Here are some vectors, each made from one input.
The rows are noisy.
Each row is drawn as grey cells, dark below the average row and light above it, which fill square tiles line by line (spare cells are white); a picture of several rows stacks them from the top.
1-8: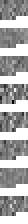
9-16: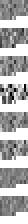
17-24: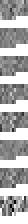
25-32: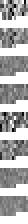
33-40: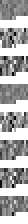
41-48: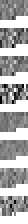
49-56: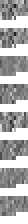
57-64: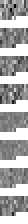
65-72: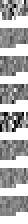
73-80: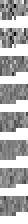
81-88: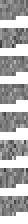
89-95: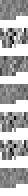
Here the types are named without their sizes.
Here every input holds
a node of a tree and three true/false values, together with either a fixed value, or a node of a tree.
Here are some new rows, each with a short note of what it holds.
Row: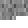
a node of a tree and three true/false values
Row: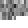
a node of a tree and three true/false values
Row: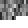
a node of a tree and three true/false values
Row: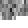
a node of each of two trees and three true/false values
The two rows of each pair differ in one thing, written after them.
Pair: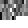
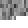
one of the three true/false values
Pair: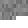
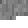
one of the three true/false values
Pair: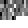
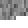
the node of the tree
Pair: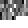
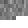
the node of the tree
